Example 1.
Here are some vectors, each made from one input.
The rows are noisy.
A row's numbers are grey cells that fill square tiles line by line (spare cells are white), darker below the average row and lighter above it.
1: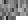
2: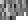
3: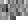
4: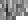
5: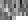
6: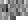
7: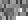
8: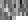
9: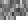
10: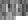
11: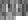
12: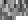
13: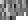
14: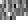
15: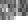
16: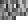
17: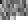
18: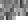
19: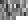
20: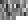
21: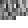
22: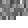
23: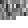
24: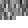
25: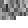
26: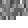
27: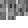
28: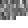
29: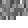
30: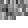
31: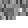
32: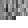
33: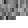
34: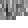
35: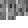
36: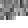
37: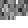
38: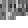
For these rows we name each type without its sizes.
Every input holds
a point on each of two circles.
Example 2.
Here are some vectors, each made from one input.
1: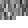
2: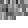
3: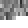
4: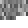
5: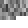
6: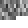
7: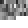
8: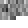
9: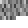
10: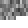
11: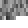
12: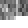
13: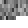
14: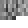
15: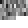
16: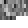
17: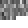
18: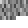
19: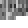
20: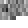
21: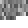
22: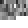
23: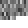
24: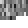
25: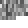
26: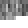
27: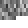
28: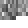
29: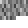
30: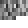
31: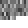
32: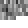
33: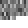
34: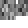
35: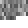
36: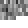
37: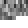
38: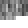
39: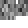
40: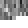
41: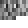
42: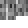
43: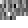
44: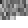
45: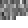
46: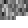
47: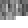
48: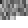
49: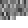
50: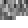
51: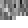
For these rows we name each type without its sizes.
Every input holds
a point on each of two circles.
